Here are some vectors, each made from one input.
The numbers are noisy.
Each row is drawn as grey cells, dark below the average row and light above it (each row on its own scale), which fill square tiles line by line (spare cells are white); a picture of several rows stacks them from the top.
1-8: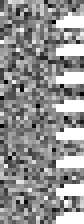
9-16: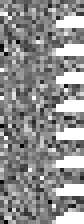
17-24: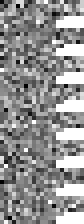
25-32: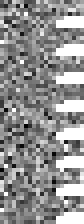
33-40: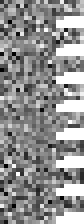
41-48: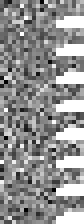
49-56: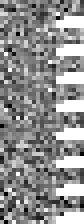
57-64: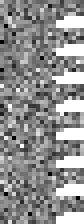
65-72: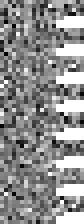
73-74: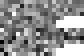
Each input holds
either a fixed value, or one of 4 labels and a true/false value.
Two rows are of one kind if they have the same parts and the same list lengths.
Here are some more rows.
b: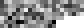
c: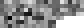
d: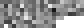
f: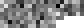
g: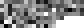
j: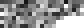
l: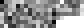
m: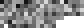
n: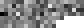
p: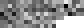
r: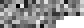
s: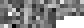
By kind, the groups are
b, c, l
d, f, g, j, m, n, p, r, s

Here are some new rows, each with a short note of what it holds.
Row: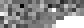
one of 4 labels and a true/false value
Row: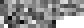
a fixed value
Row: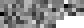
a fixed value
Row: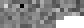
one of 4 labels and a true/false value
